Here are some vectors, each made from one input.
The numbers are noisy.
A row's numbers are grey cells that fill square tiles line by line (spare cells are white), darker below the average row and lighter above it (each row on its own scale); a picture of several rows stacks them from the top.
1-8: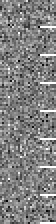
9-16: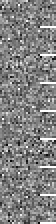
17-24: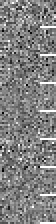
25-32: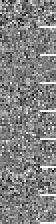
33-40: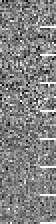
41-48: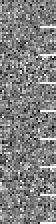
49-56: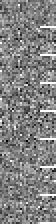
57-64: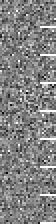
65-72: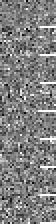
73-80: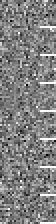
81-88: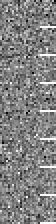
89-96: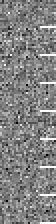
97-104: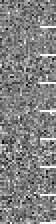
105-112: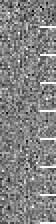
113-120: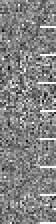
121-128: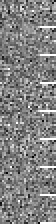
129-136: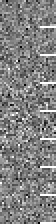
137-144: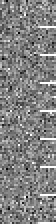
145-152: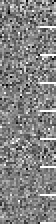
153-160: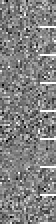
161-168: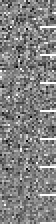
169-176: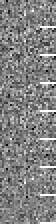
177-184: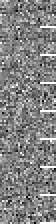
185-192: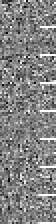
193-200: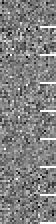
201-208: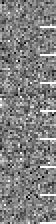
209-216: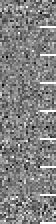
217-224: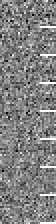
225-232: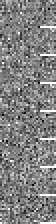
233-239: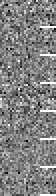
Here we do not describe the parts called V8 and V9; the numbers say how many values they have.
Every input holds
either a point on a 6-point line, a true/false value and a value of V8, or a list of up to two items, each a point on a 7-point line and a value of V9.
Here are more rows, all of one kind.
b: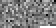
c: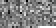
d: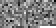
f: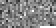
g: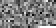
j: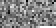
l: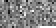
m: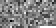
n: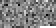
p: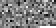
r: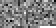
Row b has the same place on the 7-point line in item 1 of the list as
d, g, p and r.
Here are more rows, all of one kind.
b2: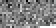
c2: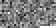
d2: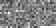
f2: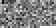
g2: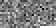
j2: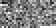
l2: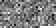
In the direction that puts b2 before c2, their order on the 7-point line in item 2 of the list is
f2, j2, d2, g2, b2, l2, c2.
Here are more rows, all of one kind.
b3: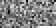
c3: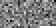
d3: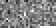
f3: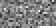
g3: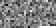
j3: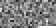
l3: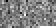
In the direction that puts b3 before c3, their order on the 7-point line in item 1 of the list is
d3, l3, b3, f3, j3, c3, g3.
